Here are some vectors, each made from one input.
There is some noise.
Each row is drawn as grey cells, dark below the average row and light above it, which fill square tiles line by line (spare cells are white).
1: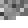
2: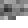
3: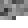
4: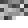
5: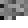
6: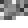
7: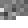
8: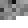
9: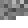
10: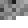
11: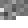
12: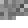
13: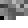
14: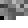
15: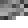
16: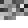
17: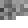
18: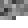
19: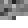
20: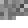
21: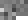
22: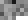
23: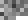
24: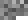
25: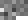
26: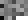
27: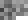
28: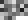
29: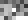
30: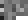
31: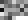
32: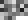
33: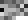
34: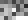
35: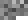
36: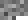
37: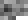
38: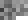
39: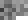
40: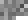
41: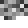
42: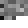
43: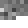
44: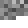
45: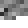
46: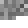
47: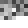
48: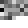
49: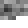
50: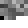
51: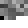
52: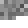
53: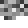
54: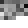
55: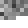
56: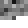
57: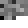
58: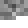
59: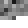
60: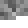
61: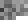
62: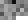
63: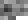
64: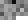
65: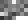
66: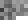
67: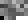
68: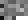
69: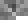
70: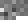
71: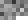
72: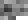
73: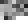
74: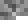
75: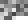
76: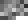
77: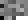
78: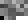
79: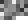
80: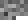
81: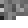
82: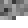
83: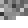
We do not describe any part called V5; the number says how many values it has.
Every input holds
a true/false value and a value of V5, together with a list of up to two points on a 4-point line.
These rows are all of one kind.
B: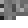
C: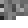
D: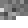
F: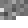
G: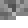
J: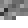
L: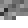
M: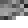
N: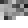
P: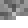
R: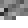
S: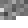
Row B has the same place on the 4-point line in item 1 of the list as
G, J and L.
